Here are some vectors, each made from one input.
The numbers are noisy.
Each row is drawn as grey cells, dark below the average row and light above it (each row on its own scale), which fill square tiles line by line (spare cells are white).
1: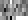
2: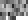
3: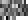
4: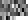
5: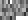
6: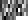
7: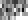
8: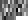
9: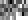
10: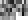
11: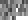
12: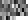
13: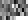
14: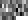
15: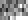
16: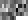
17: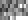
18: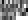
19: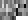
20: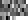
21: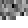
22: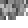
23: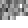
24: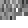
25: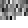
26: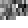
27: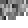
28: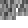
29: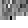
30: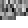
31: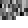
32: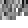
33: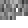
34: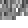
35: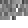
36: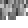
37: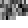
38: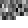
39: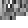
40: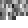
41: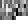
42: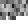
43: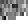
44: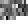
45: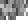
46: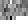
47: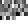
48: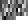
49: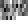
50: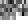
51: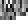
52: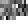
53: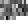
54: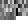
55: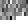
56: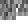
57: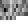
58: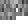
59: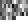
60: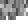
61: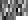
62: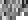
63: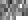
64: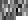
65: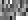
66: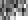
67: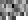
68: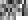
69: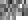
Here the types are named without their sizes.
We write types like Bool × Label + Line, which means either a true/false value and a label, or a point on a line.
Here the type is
Bool × Bool × Bool + Tree.
